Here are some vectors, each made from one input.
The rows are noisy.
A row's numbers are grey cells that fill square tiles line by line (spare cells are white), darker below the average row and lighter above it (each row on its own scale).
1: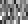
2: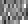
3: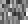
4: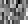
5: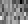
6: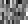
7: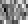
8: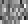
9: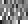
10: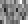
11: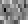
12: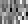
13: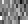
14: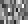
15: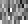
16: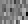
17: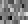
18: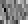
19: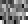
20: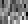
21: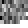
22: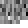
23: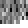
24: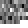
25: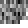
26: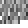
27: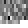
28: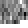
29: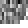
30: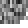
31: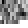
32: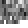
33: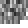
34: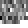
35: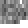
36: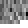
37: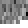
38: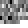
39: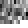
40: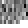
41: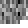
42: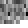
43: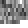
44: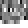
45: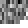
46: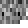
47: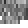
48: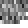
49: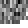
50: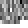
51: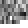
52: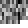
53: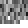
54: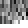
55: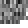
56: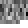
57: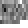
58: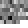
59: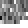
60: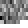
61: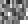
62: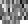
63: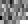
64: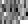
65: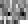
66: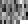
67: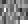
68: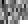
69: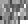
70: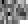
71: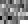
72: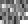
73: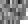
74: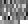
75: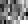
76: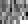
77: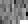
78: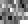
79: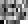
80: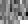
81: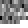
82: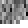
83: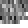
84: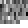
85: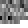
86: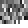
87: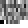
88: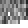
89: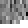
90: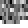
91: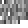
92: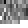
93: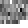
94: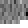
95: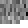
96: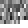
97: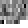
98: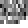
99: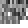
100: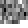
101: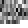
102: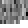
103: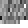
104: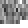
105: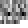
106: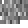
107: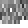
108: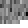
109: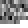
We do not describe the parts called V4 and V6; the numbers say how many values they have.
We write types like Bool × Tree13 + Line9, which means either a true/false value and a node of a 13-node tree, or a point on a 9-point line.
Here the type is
(Bool × Bool × Bool + Unit) × Line5 × V6 + V4.
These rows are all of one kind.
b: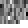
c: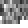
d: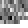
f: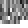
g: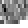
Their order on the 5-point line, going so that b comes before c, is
g, b, c, f, d.
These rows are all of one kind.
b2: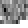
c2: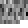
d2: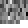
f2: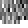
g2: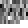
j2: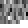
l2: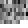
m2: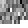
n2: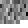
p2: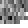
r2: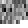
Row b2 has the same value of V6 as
p2 and r2.
